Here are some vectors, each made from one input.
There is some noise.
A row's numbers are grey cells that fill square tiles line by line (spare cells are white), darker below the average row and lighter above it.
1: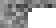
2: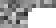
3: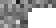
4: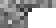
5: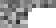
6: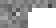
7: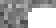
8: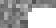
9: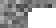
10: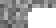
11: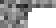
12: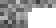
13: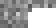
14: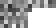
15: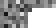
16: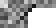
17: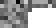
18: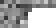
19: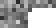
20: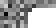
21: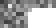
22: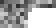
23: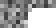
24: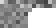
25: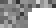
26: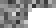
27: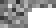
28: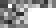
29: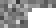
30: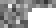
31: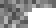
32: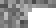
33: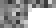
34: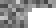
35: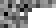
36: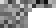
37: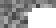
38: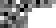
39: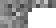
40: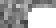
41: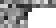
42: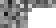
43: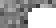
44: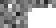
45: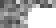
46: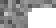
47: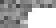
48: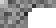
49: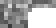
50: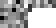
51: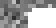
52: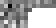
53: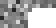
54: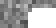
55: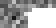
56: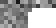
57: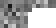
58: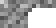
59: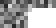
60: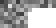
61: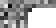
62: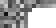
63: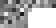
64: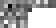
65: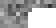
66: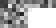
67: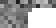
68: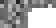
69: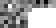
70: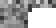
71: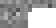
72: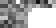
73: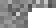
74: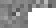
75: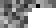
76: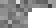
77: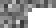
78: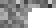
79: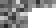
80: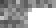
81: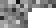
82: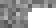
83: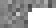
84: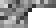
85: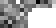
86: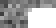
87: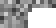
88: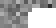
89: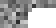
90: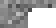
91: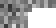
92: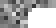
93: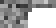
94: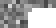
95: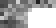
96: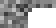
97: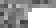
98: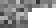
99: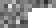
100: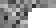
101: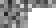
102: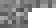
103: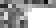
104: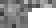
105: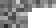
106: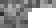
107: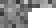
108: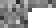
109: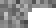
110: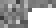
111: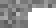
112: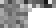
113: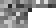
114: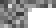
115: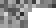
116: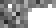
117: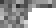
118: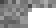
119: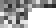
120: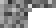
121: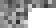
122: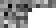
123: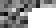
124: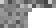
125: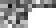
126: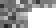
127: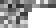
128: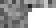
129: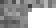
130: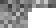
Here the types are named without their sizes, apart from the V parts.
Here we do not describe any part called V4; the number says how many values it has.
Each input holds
a point on a line, together with a list of items, each a true/false value and a value of V4.
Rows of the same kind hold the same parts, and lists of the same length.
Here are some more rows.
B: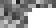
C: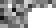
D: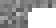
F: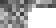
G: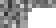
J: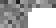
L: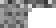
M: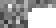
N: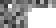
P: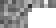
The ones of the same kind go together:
B, G
C, F, J, N, P
D, L, M

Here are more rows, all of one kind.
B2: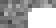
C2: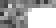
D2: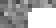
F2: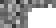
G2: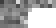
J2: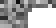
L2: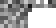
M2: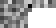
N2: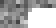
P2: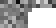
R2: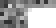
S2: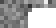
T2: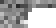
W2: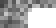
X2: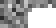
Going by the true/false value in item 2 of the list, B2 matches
D2, G2, N2 and S2.
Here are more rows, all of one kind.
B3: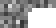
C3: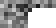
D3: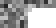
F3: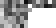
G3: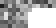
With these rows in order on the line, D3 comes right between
B3 and G3.
